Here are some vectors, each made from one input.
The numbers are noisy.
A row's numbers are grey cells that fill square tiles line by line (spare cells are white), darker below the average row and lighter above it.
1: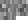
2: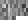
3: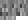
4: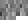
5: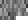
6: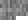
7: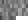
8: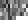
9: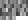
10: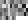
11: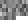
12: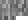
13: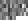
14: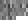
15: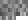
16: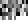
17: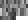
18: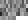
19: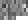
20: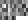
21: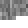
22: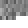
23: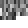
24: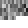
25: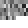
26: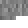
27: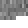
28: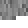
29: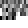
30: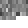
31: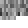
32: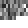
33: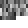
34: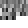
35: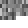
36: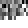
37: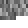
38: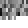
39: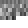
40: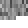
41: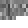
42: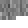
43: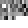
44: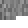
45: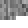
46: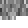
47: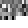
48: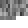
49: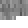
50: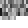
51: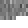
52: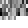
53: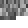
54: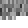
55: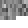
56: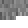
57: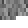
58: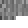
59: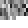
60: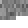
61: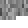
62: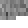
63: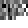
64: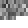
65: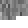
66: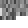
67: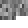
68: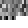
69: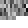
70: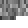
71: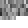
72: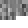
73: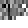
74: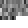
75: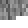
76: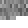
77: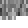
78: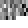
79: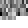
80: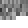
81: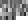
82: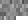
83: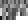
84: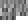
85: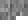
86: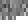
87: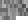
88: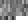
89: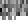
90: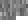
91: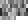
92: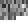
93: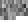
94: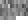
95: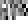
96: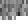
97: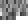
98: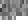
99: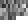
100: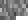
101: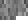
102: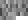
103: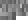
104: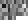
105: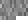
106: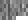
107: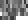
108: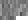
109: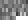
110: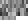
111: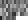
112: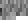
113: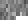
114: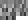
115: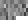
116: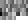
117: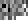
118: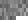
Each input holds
a point on a 6-point line, together with either a point on a 9-point circle, or a fixed value.
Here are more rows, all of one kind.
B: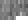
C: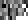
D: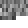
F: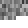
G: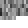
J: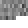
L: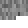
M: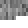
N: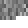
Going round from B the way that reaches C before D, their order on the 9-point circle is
B, G, N, J, C, F, D, L, M.
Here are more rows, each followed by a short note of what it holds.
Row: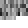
a point on a 9-point circle and a point on a 6-point line
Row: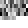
a point on a 9-point circle and a point on a 6-point line
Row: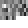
a point on a 6-point line
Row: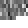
a point on a 6-point line
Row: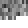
a point on a 9-point circle and a point on a 6-point line
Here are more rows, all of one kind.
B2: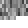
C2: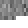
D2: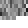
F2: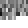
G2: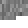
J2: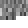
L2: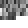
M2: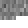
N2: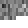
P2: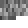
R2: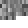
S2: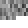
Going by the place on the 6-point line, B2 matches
D2 and S2.
